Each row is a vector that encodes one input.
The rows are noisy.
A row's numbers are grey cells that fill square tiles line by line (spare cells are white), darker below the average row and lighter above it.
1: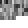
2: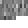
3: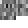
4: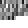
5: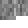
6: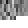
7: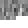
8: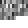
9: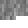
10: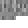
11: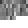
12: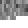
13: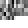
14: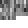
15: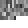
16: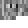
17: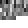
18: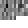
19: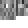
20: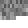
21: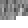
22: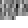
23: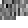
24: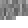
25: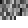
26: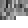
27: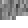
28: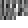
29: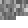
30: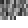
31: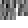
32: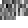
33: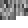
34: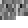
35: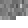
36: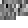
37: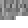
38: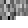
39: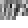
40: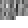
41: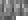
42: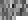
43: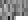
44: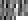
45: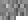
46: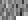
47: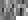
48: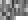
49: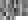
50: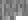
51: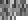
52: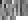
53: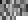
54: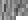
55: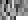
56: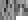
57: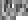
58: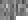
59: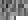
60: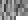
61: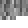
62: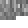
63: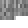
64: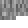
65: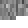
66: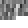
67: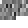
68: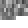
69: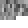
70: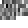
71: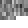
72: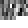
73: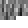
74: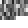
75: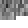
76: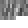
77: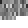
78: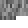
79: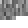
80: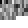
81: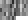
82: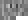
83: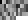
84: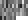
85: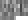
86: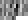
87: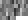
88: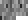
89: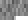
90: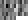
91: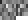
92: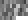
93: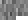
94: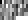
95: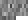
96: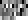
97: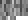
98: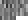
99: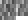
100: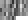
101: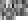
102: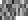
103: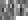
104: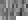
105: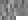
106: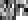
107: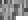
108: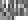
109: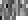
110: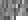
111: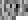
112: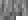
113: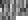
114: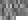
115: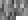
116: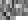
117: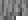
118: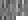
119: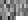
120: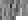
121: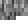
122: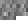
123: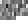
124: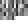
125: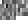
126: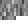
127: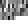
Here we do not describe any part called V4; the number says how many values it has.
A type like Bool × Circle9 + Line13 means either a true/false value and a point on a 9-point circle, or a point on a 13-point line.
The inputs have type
(Bool × Bool × Bool × Bool + Label5) × V4 + Line5.
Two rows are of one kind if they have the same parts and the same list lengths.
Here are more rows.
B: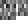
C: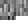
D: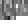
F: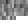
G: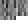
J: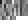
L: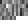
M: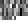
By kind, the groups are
B, C
D, M
F, G, J, L

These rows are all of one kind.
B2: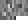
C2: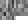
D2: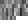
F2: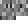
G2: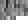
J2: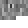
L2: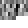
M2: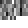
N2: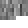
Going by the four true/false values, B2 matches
D2, F2 and M2.
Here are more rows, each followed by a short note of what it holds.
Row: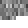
one of 5 labels and a value of V4
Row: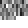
one of 5 labels and a value of V4
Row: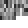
a point on a 5-point line
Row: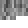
four true/false values and a value of V4
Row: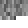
four true/false values and a value of V4
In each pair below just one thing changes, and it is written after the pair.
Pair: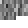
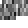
the value of V4
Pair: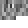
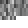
the value of V4
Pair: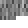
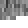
the value of V4
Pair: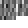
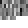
the value of V4
